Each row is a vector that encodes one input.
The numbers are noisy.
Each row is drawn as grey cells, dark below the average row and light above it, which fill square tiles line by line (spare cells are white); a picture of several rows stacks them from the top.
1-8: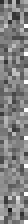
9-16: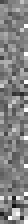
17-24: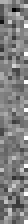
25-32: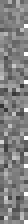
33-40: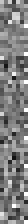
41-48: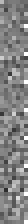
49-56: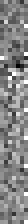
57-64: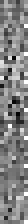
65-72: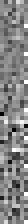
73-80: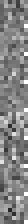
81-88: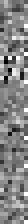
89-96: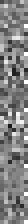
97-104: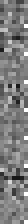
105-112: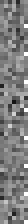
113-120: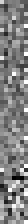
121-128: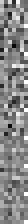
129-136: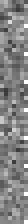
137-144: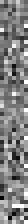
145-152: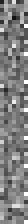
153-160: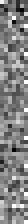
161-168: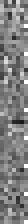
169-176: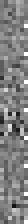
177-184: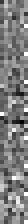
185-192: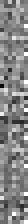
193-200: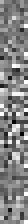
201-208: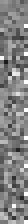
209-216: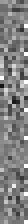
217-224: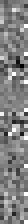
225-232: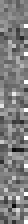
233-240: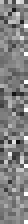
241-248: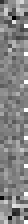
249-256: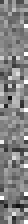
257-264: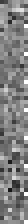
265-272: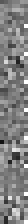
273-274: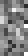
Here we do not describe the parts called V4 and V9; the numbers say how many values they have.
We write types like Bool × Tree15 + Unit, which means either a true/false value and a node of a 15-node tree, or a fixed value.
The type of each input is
(Bool × Bool × Bool + Unit) × V9 + Tree11 × V4.
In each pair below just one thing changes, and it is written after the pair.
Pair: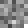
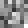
the value of V4
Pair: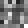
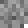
the node of the tree
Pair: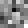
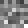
the node of the tree
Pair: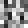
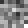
the value of V4
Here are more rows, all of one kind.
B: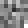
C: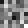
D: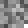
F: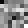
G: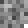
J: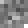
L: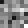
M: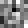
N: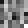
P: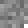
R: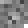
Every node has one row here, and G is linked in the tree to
D.
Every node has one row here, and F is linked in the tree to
L and M.
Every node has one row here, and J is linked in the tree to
D.
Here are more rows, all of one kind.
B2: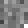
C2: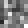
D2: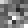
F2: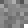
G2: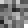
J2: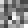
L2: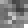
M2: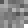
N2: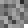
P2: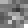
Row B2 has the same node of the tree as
D2, F2 and P2.
